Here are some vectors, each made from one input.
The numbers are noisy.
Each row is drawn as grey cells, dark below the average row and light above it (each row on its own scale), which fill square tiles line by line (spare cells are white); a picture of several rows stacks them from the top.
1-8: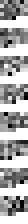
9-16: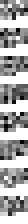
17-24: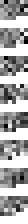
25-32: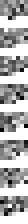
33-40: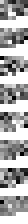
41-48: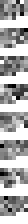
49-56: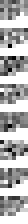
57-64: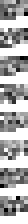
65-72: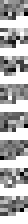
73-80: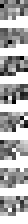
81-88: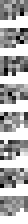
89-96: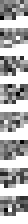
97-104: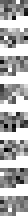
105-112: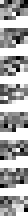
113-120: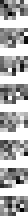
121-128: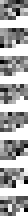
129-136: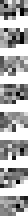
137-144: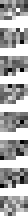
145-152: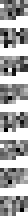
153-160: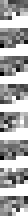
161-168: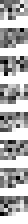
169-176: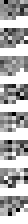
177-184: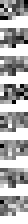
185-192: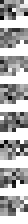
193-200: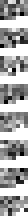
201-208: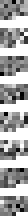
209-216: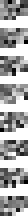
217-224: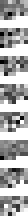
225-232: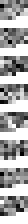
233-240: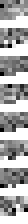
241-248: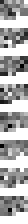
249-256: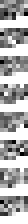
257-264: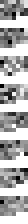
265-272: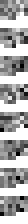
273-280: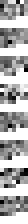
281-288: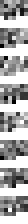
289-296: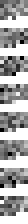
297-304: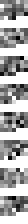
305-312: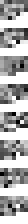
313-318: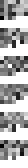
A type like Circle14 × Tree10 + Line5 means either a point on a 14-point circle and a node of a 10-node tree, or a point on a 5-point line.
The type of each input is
(Bool × Bool × Bool + Label8) × Label8.
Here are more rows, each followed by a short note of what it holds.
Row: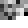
one of 8 labels and three true/false values
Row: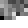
two labels (each one of 8)
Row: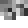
one of 8 labels and three true/false values
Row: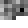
one of 8 labels and three true/false values
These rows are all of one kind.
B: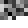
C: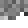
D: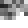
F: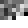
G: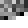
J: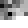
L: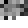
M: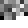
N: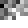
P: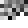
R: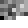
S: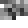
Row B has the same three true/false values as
F, J, N and R.
